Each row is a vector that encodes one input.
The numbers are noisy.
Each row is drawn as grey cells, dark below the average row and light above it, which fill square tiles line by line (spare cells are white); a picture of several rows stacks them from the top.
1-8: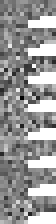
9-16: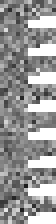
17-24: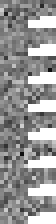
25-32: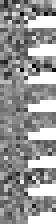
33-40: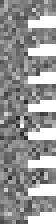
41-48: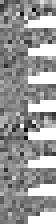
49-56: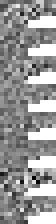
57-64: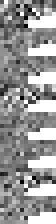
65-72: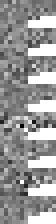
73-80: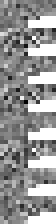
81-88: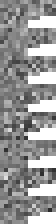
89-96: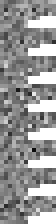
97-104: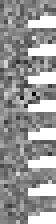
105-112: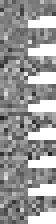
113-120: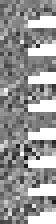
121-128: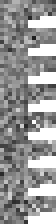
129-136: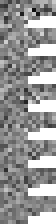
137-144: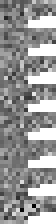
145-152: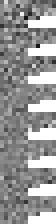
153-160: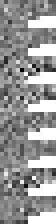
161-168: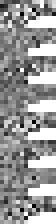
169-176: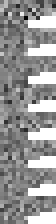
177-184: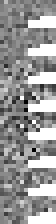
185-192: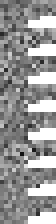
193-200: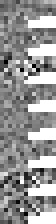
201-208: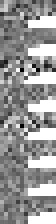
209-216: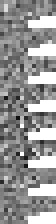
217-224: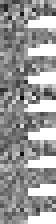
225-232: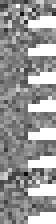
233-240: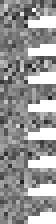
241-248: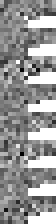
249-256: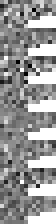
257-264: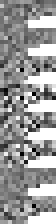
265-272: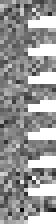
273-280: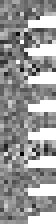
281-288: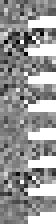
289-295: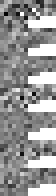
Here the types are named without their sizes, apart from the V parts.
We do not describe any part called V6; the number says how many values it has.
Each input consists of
a value of V6, together with a list of points on a line.
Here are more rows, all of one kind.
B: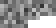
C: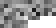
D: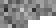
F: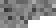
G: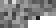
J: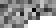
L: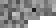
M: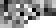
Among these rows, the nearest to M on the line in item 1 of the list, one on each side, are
D and F.
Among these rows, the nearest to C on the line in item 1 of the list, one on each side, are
B and G.
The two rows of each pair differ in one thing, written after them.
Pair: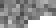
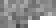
the place on the line in item 1 of the list
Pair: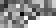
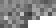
the value of V6
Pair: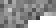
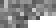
the value of V6
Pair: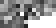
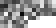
the place on the line in item 1 of the list
